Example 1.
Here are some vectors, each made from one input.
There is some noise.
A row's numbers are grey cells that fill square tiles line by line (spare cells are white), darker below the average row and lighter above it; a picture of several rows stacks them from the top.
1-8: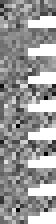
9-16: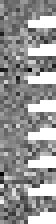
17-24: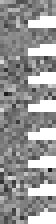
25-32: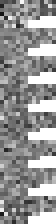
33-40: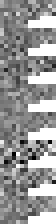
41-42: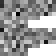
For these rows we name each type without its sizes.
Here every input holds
a node of a tree.
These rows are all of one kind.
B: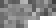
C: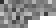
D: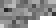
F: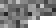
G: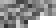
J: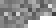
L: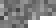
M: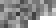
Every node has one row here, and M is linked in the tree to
G.
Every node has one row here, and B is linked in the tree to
C, G and L.
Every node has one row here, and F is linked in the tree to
L.
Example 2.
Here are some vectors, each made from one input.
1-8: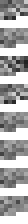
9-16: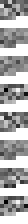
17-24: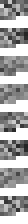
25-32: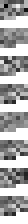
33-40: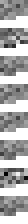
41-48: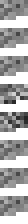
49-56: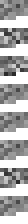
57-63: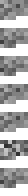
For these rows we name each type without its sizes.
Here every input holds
a point on a line.
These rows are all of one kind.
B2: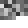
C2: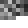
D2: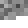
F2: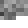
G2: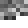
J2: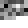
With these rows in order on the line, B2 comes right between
C2 and J2.
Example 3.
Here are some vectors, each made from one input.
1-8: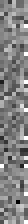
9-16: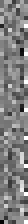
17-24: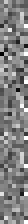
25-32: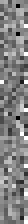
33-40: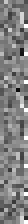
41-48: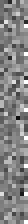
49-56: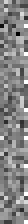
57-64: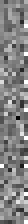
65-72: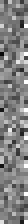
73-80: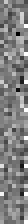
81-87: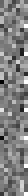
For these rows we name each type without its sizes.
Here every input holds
a point on a line.
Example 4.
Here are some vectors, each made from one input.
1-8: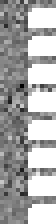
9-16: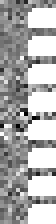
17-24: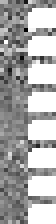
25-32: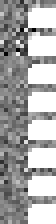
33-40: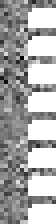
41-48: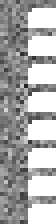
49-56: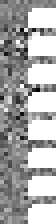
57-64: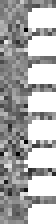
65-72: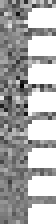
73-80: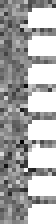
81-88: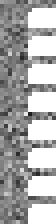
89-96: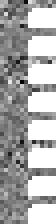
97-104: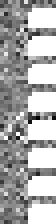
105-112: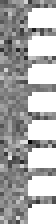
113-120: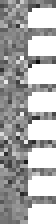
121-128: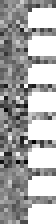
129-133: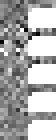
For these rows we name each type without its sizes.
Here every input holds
a point on each of two lines.
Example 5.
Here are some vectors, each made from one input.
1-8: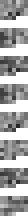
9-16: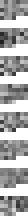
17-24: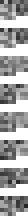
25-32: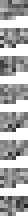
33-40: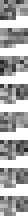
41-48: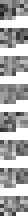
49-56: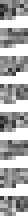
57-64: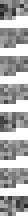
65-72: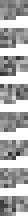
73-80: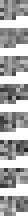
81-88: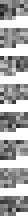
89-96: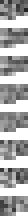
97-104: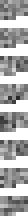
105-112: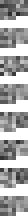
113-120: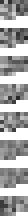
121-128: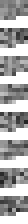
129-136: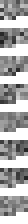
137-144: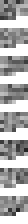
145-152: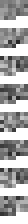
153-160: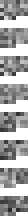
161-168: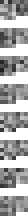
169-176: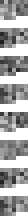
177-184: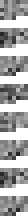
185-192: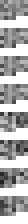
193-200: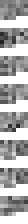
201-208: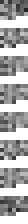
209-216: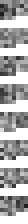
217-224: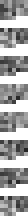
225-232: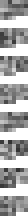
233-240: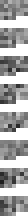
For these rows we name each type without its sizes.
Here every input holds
a node of a tree.
